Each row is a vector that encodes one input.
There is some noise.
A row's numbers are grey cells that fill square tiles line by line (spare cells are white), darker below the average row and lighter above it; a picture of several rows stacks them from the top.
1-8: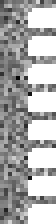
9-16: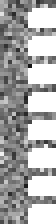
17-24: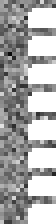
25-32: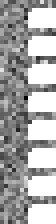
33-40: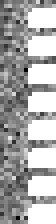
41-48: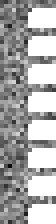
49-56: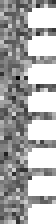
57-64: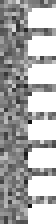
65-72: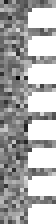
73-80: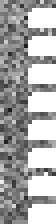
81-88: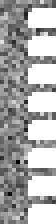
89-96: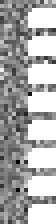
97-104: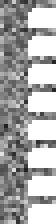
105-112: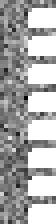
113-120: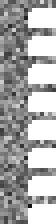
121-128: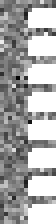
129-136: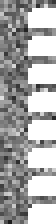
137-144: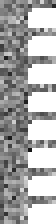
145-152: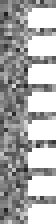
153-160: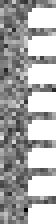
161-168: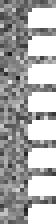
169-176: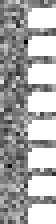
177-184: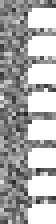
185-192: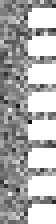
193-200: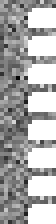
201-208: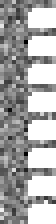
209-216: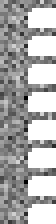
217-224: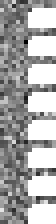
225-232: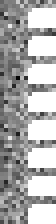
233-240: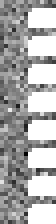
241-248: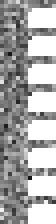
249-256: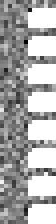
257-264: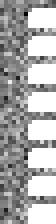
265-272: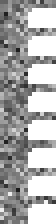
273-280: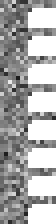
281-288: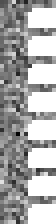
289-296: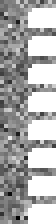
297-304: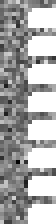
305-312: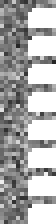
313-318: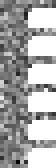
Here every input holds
either one of 7 labels, or a point on a 4-point line, or a node of a 12-node tree, or three true/false values.
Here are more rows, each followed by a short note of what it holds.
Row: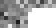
one of 7 labels
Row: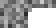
three true/false values
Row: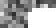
a point on a 4-point line
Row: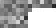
three true/false values
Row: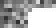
one of 7 labels
